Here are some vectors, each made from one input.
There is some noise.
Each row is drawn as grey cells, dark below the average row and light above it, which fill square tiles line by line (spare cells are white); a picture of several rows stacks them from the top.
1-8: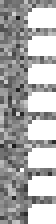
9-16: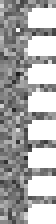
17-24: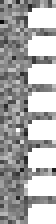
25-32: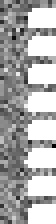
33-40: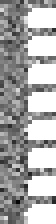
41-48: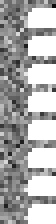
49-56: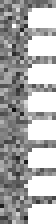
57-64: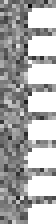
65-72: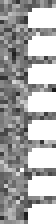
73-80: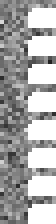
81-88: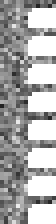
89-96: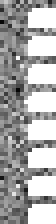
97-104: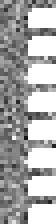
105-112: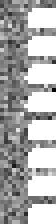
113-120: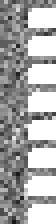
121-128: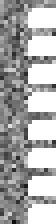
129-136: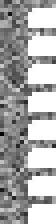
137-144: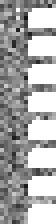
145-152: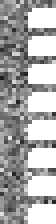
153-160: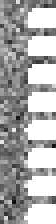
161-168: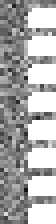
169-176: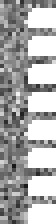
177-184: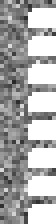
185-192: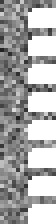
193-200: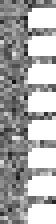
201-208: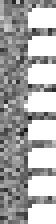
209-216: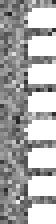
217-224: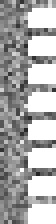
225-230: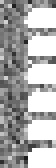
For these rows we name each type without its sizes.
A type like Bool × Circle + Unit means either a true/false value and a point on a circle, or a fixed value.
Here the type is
Label × Label × Label × (Label + Line).
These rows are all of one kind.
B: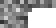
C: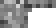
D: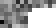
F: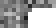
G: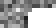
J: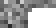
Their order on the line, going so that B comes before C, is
F, G, J, B, C, D.
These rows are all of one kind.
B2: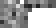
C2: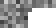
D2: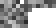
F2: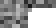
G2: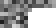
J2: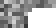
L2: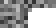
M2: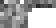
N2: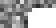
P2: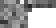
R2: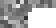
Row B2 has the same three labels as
F2, M2 and P2.
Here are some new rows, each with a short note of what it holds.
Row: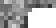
three labels and a point on a line
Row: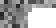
four labels
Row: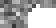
four labels
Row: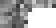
four labels
